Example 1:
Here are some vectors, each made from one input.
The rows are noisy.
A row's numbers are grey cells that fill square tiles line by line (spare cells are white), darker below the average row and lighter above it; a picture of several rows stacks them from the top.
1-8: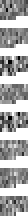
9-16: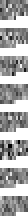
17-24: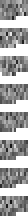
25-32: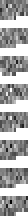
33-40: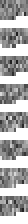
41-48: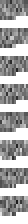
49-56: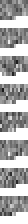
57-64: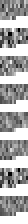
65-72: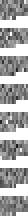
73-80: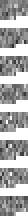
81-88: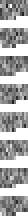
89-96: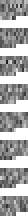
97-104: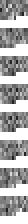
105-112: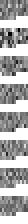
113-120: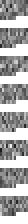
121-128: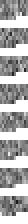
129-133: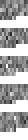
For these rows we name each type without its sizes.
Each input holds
a list of points on a circle.
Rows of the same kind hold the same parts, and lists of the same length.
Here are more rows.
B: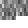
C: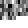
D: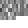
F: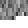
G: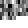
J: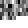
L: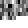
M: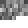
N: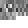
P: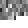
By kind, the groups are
B, D, N, P
C, G, J, L
F, M

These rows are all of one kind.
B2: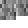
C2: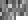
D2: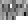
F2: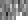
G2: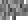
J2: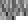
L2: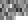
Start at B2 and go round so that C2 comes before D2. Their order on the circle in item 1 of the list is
B2, F2, C2, L2, J2, D2, G2.
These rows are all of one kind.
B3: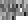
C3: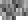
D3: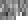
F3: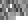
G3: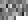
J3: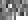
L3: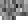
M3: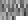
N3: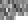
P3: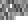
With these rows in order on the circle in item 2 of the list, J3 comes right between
B3 and M3.
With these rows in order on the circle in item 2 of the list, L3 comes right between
B3 and F3.
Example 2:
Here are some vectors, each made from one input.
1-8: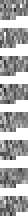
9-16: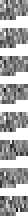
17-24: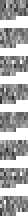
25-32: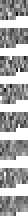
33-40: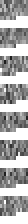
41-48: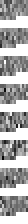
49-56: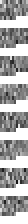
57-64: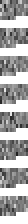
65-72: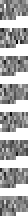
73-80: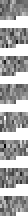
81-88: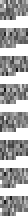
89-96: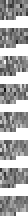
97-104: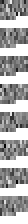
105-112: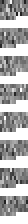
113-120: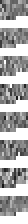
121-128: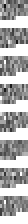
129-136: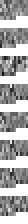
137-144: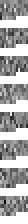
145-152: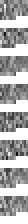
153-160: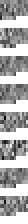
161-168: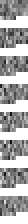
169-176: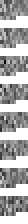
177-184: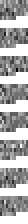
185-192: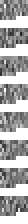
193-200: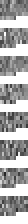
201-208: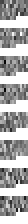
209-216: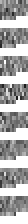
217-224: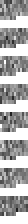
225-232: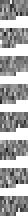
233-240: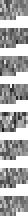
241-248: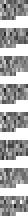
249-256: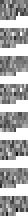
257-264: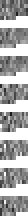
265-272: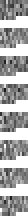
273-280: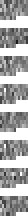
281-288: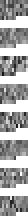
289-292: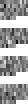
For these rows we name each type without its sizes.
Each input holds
either a point on a circle, or a fixed value, or three true/false values.
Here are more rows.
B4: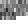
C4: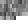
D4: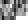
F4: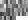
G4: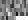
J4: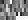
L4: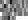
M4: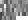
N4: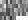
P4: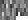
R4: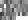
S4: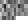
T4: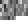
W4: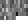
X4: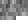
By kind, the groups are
B4, C4, F4, M4, N4, R4, X4
D4
G4, J4, L4, P4, S4, T4, W4

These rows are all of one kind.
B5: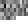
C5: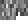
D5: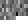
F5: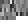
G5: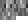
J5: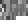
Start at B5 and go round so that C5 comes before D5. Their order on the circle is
B5, G5, C5, F5, D5, J5.
